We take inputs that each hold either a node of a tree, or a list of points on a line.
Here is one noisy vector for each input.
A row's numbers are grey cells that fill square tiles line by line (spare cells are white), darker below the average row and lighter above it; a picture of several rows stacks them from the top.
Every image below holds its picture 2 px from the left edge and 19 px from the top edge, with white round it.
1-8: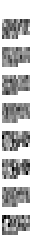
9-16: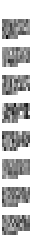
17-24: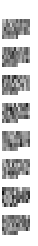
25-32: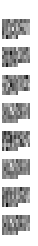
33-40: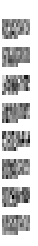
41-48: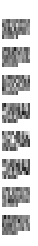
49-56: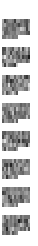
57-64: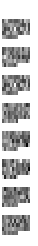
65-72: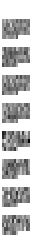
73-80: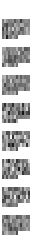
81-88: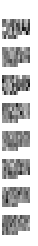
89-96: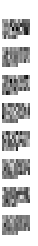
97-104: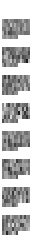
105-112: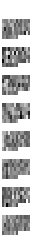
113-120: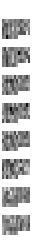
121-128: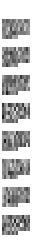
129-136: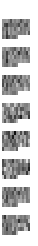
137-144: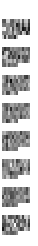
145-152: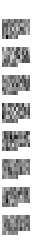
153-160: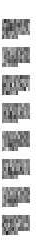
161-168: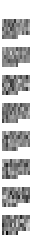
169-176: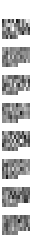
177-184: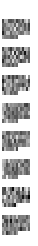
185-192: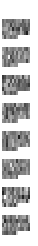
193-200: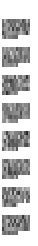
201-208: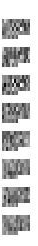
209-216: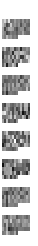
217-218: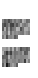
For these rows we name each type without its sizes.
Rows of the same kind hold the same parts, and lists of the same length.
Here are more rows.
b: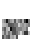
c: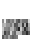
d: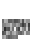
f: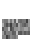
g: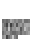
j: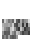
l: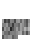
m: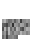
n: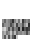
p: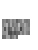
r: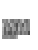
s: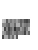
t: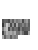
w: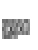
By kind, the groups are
b, f, g, l, p, r, w
c, j
d, n, t
m, s

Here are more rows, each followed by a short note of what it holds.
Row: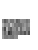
a list of two items
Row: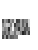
the empty list
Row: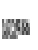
the empty list
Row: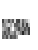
the empty list
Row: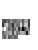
a node of a tree
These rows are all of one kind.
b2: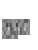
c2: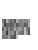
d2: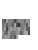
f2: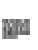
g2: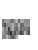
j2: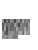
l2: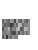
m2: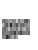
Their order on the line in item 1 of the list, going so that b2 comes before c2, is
g2, f2, b2, m2, l2, c2, j2, d2.
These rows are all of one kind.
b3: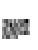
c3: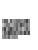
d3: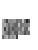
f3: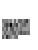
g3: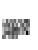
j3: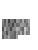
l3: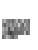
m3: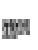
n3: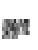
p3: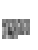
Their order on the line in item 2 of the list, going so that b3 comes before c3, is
d3, m3, f3, b3, c3, p3, g3, l3, j3, n3.
